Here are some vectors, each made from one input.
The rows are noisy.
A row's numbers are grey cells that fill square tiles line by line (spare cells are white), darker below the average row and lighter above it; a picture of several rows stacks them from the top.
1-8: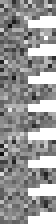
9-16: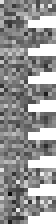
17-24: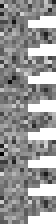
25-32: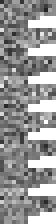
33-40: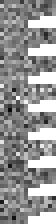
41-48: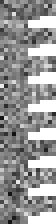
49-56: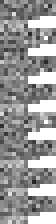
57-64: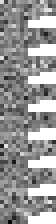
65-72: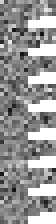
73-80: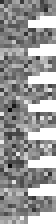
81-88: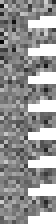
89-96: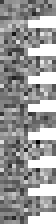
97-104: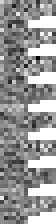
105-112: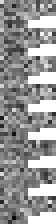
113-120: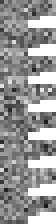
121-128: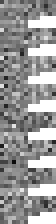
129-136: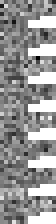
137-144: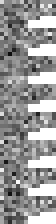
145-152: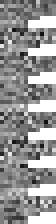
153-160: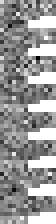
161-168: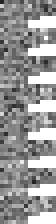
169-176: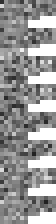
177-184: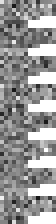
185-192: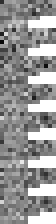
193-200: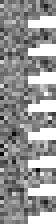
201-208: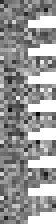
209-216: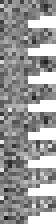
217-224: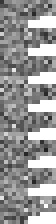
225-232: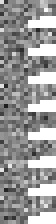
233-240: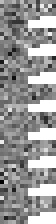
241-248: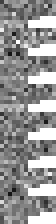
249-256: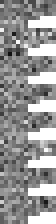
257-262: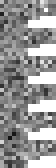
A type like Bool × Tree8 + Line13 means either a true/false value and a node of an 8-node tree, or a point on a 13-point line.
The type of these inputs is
Line4 × (Tree7 + Unit) + List2(Line7).
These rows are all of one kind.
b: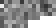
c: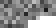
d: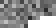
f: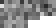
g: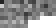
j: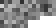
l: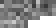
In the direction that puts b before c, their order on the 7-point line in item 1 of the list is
d, l, g, f, b, j, c.
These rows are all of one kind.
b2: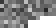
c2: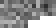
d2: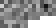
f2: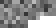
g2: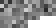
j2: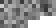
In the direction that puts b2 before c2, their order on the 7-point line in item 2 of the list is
g2, b2, d2, c2, f2, j2.
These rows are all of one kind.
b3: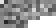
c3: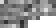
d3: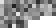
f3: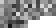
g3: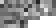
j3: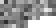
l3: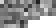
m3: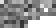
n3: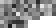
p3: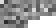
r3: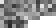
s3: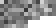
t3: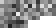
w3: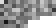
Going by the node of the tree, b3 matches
p3, r3 and w3.
